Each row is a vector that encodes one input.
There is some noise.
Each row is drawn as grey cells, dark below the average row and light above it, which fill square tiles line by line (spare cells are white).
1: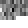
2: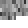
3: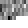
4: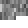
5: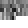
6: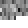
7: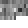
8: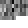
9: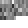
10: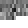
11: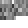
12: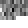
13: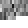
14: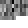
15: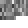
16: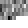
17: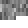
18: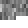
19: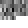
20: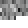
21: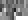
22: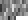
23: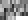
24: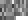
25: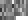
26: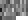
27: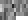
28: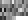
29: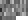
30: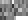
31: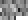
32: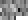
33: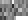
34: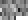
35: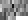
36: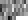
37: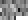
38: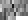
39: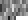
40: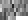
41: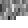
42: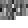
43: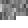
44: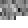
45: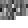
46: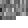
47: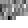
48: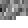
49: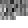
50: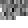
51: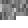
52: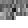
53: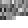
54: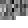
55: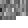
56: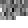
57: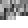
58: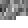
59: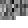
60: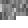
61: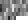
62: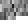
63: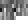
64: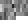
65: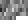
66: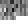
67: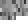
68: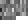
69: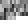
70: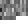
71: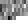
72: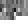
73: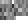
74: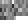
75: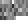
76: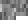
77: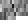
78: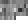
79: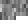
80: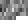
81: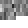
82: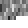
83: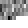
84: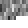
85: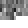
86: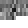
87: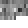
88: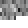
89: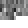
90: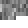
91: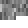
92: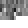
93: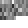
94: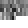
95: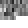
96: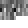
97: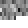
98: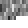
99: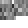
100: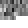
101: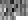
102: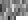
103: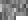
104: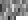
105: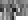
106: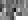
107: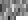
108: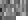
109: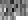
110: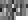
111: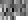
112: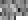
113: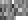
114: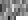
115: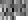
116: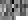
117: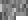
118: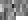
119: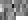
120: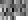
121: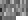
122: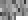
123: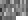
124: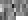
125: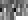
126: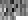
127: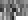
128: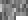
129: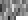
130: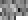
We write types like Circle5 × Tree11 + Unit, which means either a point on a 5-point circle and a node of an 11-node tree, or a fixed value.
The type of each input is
Bool × (Label5 + Line7).
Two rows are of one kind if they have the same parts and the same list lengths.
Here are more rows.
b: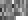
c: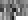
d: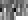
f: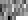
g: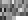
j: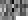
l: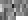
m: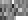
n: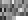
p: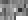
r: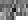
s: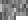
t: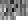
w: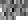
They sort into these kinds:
b, f, g, l, m, n, p, s
c, d, j, r, t, w

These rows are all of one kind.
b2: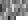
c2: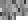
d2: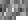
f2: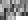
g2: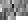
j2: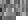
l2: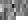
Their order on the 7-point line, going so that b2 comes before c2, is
f2, g2, l2, j2, d2, b2, c2.
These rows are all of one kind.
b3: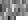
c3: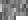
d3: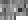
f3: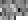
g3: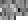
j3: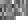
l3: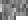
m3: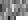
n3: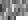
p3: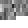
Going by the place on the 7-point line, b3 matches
f3, g3, m3 and n3.
